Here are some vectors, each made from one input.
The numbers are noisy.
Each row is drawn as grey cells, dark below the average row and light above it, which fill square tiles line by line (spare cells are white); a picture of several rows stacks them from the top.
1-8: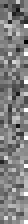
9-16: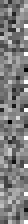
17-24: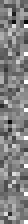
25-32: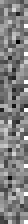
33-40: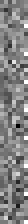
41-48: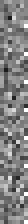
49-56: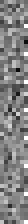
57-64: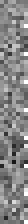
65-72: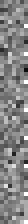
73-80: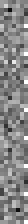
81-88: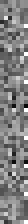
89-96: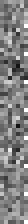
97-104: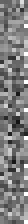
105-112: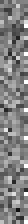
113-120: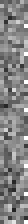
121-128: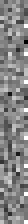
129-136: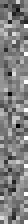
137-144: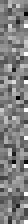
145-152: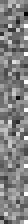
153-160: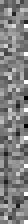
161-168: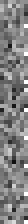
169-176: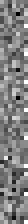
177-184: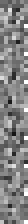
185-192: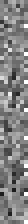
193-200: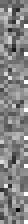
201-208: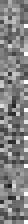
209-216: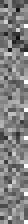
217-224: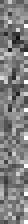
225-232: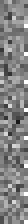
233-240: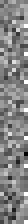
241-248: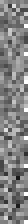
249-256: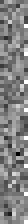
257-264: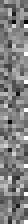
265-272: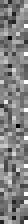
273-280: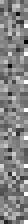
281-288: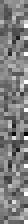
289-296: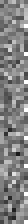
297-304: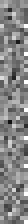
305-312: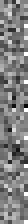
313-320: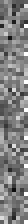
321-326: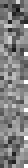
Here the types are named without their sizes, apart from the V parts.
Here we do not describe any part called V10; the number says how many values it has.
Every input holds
either a label, or a point on a line and a value of V10.
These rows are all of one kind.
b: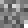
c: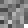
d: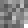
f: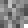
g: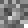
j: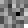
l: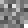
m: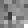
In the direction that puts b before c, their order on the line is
m, f, g, b, l, c, d, j.
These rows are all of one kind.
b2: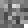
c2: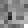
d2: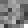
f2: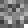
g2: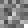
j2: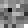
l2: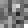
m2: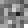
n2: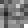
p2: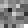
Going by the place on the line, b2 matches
d2, j2, l2 and n2.
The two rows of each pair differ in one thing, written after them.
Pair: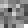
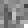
the value of V10
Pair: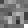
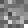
the place on the line
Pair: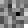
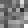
the value of V10
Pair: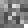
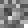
the value of V10
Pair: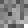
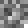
the place on the line
